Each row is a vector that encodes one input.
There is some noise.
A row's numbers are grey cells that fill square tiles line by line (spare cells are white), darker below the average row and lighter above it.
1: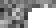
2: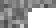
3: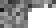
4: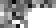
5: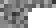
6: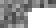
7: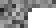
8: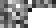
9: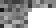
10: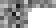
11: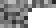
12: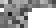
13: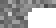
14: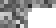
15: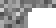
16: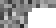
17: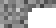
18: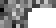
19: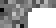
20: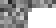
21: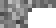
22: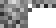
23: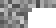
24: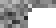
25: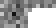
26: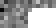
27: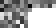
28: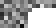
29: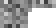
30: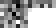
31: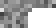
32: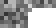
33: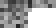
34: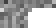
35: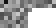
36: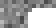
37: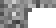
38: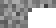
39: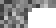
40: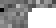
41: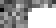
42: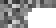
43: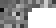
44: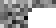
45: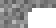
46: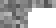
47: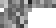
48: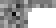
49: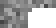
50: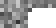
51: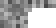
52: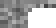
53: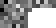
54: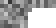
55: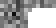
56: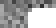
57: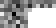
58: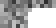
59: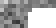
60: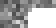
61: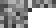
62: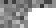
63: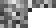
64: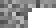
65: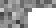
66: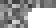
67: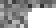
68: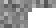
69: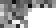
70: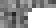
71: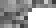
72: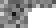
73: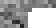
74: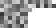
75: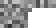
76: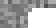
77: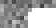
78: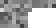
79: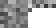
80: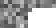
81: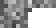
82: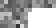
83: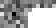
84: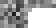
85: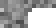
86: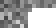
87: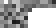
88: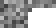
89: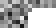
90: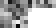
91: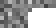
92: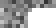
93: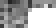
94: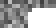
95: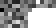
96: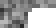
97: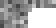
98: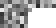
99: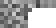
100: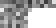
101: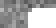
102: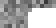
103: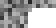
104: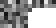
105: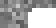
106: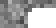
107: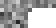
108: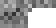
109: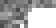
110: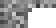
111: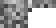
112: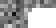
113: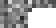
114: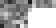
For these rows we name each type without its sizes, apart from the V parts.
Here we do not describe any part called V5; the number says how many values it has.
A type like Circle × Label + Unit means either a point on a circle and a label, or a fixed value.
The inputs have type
Bool × Bool × Bool × Line × V5.
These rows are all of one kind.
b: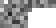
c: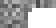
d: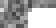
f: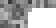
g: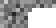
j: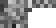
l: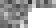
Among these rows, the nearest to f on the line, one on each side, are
b and d.
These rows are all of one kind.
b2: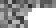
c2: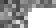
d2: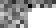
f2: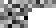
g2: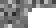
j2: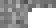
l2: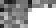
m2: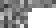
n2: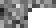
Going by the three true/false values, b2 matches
d2, g2 and j2.
